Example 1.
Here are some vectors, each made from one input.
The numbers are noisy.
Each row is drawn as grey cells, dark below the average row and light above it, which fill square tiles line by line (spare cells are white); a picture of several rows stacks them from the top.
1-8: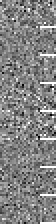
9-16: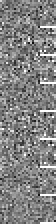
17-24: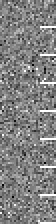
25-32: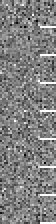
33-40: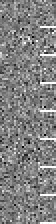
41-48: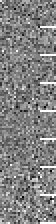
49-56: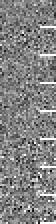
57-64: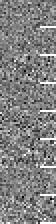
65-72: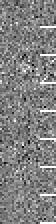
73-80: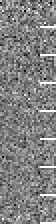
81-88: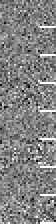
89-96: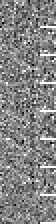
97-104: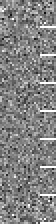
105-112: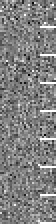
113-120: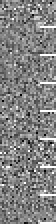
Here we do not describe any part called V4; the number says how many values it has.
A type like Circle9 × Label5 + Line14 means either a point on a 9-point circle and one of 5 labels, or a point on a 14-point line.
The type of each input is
(Bool × Bool × Bool + V4) × Line6.
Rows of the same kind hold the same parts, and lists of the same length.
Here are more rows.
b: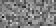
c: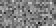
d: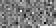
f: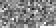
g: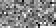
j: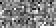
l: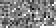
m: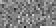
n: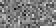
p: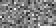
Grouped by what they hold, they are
b, c, d, m, n, p
f, g, j, l

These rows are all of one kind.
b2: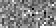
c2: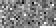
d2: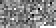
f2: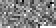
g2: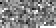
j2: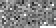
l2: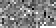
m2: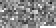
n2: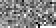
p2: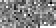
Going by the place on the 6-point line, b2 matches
c2, j2 and l2.
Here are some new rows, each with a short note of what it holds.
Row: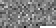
a point on a 6-point line and three true/false values
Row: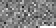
a point on a 6-point line and three true/false values
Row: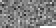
a point on a 6-point line and three true/false values
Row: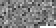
a point on a 6-point line and three true/false values
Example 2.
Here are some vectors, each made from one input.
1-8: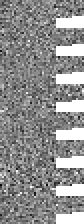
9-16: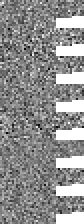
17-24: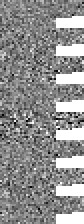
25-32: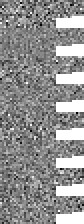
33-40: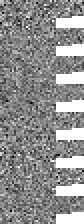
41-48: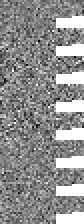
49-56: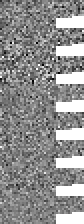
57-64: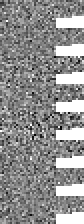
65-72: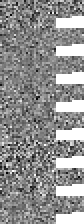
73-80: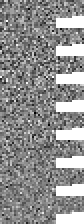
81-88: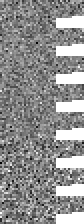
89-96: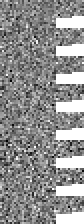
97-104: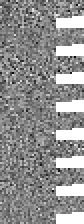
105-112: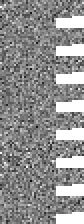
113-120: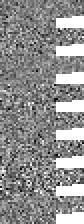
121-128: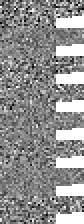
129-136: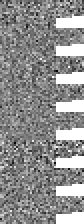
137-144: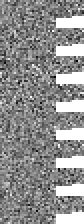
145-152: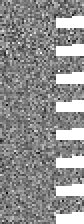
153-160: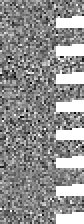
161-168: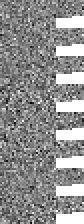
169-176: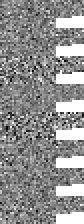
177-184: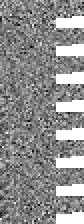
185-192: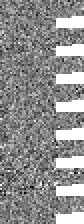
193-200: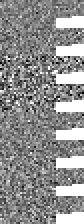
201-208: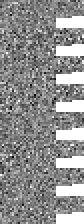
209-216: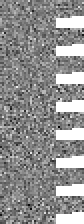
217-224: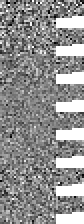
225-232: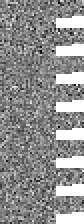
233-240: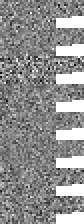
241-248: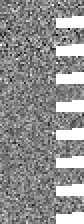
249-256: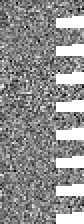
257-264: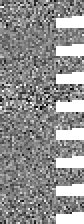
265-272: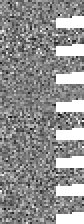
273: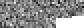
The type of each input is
(Circle11 + Line10) × Label11.
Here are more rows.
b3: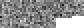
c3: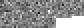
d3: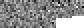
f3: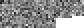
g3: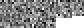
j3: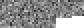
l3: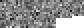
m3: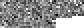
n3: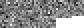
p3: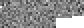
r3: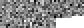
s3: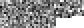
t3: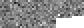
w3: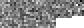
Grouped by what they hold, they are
b3, d3, m3, r3, s3, w3
c3, f3, g3, j3, l3, n3, p3, t3

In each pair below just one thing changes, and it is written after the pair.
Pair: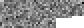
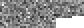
the place on the 10-point line
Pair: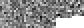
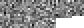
the label
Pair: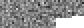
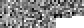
the place on the 10-point line
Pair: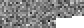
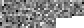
the label
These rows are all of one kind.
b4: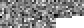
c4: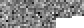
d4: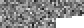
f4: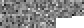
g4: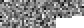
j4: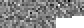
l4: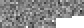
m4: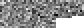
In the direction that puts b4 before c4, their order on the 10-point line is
f4, g4, b4, l4, d4, j4, m4, c4.
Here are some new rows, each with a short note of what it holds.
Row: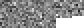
a point on an 11-point circle and one of 11 labels
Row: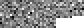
one of 11 labels and a point on a 10-point line
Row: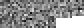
a point on an 11-point circle and one of 11 labels
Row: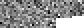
one of 11 labels and a point on a 10-point line
